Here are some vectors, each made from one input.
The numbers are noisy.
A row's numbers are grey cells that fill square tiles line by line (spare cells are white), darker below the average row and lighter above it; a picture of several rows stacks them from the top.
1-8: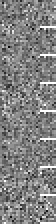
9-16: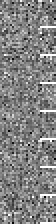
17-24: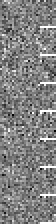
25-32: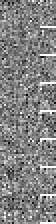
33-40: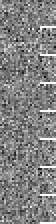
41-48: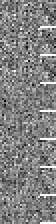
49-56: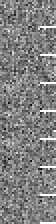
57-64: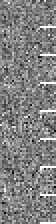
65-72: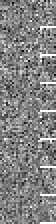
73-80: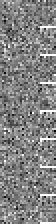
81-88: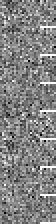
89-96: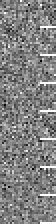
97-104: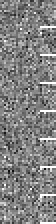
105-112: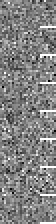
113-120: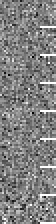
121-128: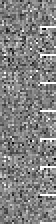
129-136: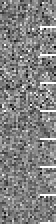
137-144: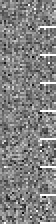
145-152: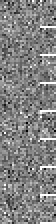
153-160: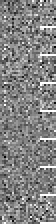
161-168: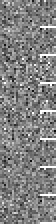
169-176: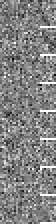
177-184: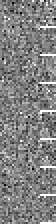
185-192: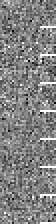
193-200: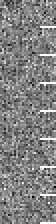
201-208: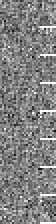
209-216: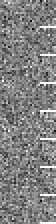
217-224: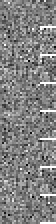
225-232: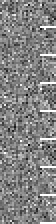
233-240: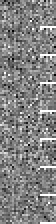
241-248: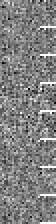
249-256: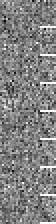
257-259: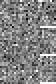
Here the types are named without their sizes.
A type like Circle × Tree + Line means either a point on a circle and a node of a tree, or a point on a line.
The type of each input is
(Bool × Bool × Bool × Bool × Label + List(Line)) × (Circle + Unit).
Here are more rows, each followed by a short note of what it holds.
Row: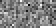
a list of three items
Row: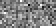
a list of three items
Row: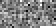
a list of three items
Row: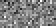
a point on a circle, together with a list of three items
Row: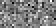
a list of two items
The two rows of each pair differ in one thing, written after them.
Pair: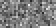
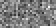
one of the four true/false values
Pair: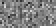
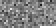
the place on the circle
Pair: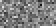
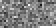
one of the four true/false values
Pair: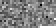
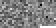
one of the four true/false values
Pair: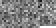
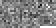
the label
